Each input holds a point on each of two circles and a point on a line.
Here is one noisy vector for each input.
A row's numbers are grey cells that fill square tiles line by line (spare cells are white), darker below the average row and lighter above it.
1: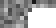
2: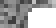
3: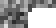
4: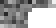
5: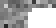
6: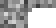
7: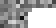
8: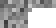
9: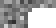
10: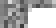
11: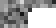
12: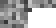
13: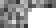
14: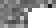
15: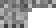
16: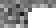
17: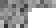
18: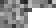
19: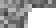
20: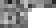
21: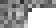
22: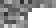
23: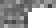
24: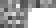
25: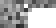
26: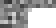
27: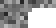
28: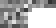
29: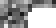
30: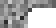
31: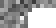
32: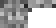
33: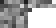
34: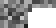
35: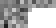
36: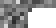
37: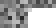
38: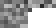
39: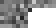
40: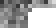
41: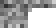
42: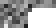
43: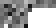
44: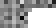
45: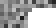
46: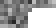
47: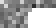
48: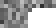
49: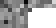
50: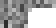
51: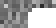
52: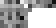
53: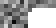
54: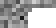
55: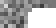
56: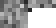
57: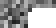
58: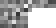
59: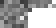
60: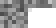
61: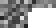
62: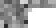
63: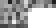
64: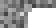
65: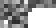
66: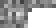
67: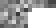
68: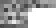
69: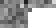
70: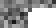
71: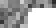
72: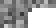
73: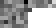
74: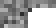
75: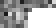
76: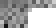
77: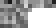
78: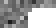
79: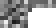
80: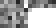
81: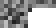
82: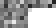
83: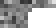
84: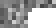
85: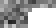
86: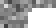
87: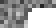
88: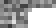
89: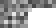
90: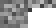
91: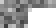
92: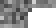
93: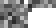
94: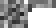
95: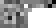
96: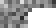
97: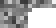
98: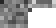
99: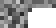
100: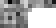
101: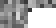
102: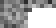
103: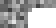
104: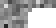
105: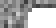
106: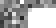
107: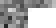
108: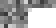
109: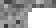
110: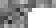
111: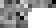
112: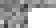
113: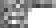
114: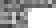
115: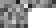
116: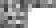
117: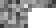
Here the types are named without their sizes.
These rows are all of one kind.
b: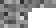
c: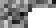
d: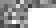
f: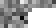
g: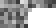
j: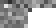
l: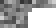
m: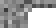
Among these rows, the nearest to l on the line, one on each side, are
b and j.
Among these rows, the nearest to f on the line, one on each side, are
d and m.
